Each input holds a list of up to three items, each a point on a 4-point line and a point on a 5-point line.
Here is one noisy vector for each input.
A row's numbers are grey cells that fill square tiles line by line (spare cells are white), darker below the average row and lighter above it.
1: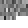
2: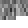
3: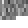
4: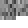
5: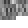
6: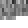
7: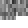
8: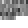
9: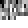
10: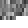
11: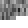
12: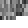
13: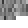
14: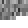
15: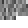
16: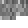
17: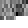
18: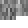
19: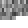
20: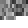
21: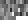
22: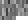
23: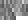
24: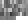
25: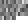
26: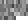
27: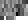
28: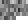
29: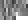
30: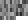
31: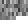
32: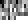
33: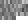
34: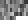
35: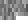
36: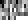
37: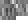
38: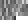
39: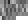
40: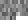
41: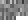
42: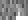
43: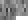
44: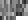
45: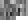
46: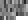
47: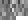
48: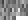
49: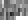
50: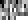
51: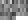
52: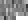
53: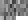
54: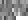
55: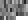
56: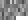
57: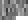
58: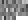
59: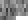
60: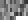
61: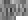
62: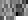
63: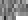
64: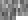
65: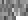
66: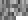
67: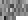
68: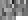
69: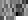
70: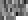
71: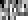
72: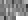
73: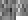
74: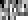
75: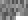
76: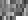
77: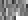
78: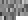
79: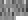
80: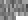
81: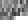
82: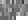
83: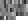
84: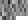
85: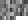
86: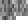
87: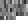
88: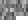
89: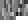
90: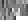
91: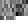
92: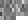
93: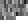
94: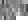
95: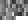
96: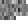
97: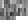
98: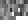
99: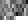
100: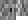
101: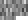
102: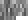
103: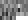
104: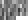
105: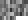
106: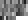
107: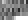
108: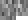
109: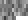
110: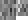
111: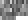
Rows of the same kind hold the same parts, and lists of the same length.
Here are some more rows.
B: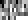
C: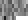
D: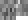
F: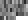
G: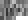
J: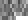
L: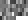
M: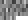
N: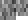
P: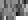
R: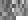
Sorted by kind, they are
B
C, J, M, R
D, G, N
F, L, P

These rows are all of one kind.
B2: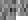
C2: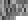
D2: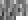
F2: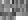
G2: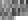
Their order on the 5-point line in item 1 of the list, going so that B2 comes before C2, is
G2, F2, D2, B2, C2.
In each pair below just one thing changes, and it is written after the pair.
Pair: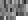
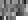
the place on the 5-point line in item 1 of the list
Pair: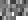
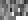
the place on the 5-point line in item 1 of the list
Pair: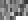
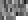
the place on the 4-point line in item 1 of the list
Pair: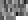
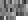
the place on the 5-point line in item 1 of the list
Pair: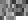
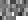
the place on the 5-point line in item 1 of the list
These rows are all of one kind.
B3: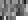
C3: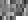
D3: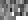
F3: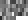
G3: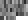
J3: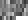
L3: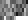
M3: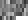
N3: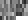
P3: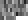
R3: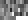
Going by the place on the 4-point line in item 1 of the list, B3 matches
G3 and P3.
